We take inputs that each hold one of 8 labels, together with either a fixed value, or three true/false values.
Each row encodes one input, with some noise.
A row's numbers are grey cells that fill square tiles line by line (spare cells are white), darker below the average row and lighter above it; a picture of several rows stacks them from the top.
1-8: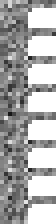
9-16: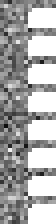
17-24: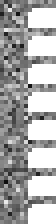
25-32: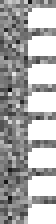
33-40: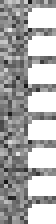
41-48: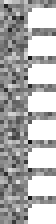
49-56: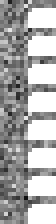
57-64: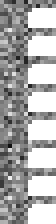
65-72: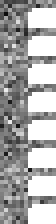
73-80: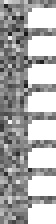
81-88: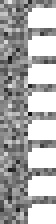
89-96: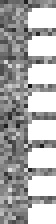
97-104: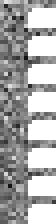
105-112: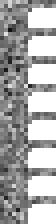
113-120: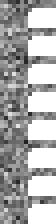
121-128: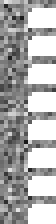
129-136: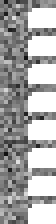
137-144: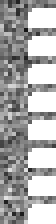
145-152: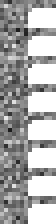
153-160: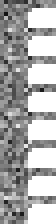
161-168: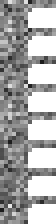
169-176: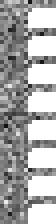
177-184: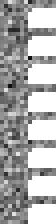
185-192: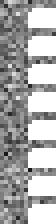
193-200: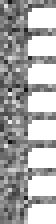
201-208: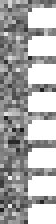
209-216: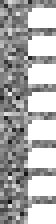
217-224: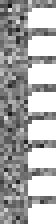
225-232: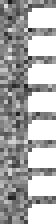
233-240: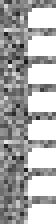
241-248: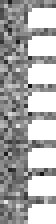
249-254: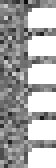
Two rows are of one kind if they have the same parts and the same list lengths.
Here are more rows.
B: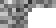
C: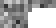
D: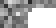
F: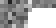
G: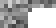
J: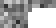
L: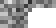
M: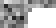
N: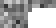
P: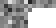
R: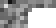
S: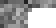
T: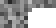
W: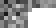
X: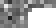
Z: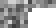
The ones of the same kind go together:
B, C, D, G, J, L, M, N, P, Z
F, R, S, T, W, X

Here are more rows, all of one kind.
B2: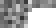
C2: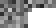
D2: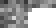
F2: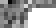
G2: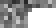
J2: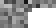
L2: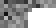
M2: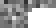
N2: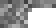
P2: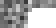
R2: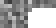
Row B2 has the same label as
F2 and P2.
